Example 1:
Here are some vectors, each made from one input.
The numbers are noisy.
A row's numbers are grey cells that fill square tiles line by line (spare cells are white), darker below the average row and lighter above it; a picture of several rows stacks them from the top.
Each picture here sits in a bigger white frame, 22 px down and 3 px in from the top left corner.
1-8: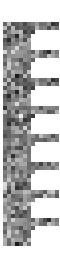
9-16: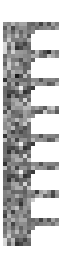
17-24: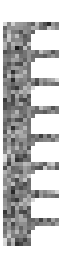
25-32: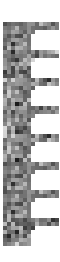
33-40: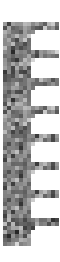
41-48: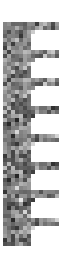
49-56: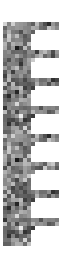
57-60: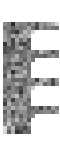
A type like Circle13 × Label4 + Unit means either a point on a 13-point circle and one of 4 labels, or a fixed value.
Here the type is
Line8.
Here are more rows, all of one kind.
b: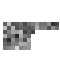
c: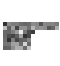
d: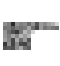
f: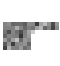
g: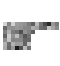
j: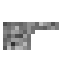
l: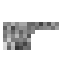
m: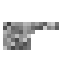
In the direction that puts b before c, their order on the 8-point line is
g, l, m, d, f, j, b, c.
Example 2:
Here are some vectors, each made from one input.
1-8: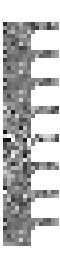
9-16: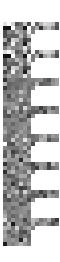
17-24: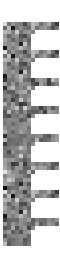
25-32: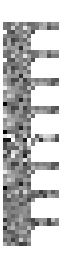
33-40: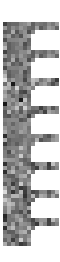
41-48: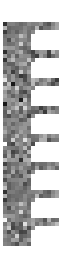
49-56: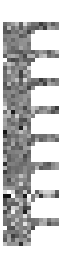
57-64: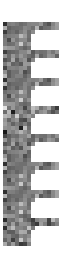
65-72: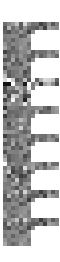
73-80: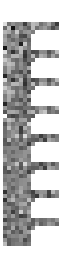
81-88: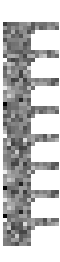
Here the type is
Circle10 + Unit.
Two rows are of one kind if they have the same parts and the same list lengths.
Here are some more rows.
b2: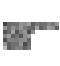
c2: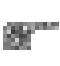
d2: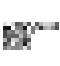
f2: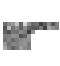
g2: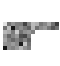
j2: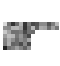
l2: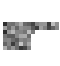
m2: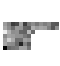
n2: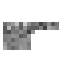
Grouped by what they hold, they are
b2, c2, f2, g2, j2, l2, m2, n2
d2

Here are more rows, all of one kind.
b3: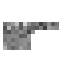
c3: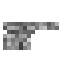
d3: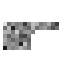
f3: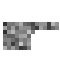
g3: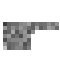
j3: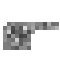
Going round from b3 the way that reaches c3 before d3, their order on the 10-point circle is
b3, g3, f3, c3, d3, j3.
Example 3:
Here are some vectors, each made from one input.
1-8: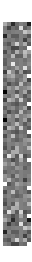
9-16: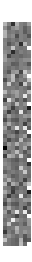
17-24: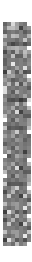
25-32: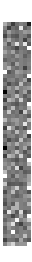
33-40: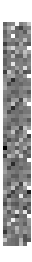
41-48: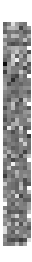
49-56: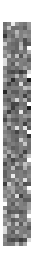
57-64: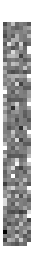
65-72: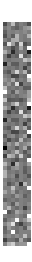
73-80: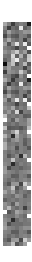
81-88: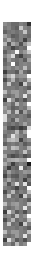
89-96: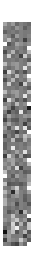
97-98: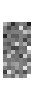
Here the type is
Bool × Bool × Bool × Bool.
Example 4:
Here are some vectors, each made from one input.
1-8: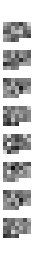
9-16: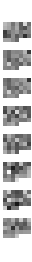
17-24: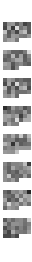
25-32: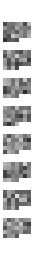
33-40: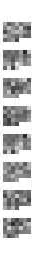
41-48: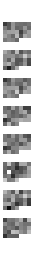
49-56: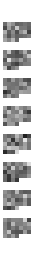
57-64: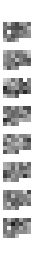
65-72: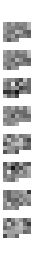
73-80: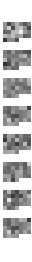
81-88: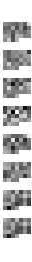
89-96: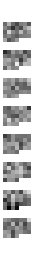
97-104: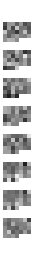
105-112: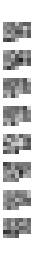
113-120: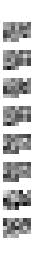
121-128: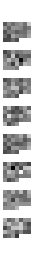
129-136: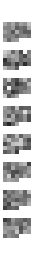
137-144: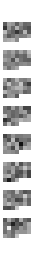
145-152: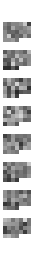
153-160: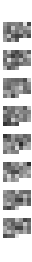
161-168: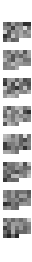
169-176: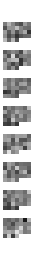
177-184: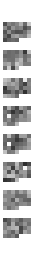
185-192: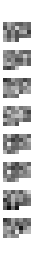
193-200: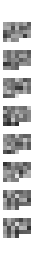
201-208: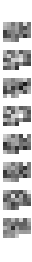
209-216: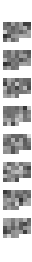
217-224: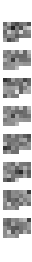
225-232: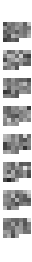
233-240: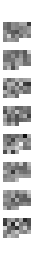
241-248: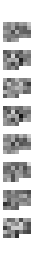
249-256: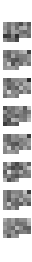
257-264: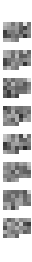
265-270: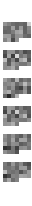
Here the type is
Label11.
